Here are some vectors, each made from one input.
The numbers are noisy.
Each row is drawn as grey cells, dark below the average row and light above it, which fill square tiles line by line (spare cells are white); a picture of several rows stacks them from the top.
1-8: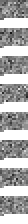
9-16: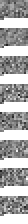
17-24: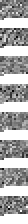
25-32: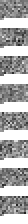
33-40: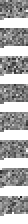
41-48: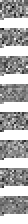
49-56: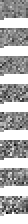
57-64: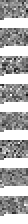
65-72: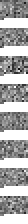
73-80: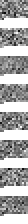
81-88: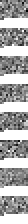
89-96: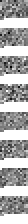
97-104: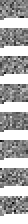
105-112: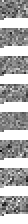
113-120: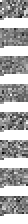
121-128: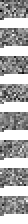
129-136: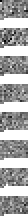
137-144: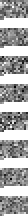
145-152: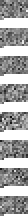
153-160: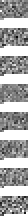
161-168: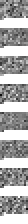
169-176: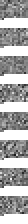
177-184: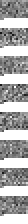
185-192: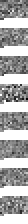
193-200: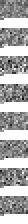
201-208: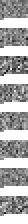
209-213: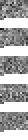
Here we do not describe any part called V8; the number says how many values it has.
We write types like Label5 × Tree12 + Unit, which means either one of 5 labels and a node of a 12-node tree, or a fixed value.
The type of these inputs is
Bool × (Line10 + V8) × V8.
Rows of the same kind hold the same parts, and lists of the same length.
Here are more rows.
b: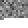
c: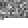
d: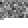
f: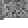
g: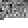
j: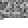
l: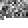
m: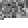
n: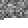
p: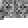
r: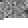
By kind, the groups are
b, d, g, m
c, f, j, l, n, p, r

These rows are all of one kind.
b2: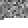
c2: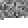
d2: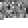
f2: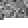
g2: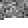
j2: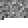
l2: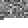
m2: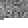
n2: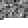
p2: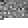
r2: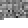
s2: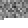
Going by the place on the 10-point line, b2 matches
l2 and m2.
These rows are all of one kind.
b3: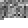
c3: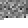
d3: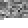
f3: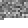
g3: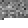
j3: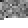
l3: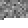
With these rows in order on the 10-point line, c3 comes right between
j3 and l3.
